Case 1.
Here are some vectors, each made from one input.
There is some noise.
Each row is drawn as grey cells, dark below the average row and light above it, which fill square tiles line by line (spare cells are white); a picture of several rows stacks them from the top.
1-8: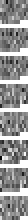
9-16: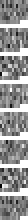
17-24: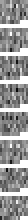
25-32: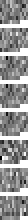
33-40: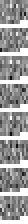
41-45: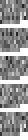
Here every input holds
either a point on a 9-point circle, or a fixed value.
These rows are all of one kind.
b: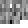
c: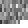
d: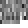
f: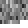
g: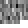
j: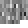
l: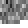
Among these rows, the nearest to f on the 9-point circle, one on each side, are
c and d.
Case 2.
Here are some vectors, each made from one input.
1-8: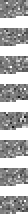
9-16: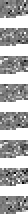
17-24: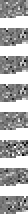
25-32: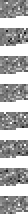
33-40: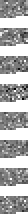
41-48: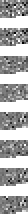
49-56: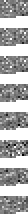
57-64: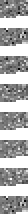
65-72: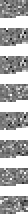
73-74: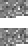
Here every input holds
either a point on a 9-point circle, or a fixed value.
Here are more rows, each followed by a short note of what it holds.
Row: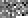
a fixed value
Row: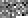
a fixed value
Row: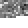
a point on a 9-point circle
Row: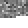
a point on a 9-point circle
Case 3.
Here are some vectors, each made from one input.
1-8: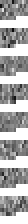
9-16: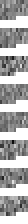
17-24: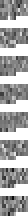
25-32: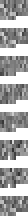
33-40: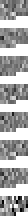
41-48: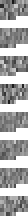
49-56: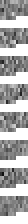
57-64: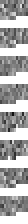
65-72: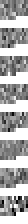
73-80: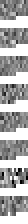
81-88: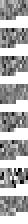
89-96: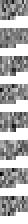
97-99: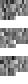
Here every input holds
either a fixed value, or a node of a 10-node tree.
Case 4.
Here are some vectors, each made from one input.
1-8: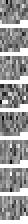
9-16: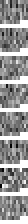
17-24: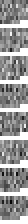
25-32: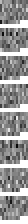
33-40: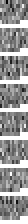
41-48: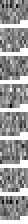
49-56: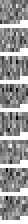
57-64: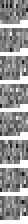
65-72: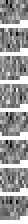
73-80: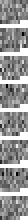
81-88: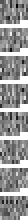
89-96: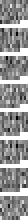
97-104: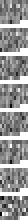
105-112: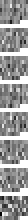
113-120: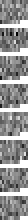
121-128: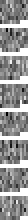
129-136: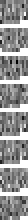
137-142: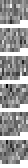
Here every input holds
either a point on a 9-point circle, or a fixed value.
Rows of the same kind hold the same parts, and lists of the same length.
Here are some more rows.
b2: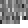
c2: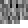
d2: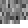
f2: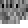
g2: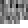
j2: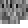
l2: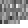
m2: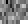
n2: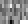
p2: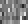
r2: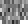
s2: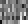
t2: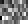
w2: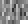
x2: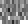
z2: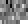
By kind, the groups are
b2, c2, d2, f2, g2, j2, l2, m2, n2, p2, r2, s2, w2, x2, z2
t2

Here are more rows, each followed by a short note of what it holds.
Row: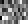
a fixed value
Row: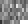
a point on a 9-point circle
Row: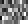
a fixed value
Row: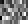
a fixed value
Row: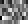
a fixed value
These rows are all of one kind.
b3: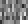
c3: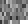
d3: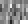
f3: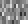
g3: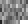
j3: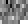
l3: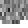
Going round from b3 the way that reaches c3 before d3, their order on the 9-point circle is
b3, c3, g3, d3, f3, l3, j3.
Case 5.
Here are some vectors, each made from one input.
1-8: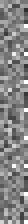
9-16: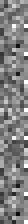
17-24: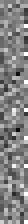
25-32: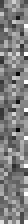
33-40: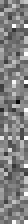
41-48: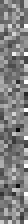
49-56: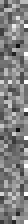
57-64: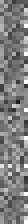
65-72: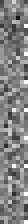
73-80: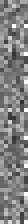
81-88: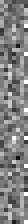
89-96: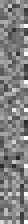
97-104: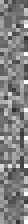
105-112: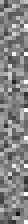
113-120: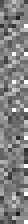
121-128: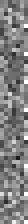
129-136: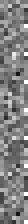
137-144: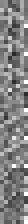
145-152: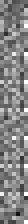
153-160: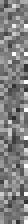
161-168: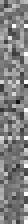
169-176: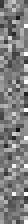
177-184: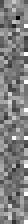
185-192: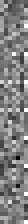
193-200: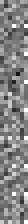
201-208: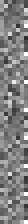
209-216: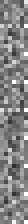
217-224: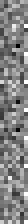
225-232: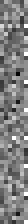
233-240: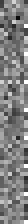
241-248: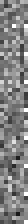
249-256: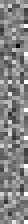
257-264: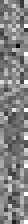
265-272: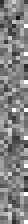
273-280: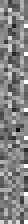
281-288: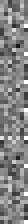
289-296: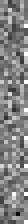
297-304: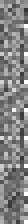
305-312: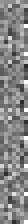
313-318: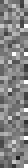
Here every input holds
one of 6 labels.
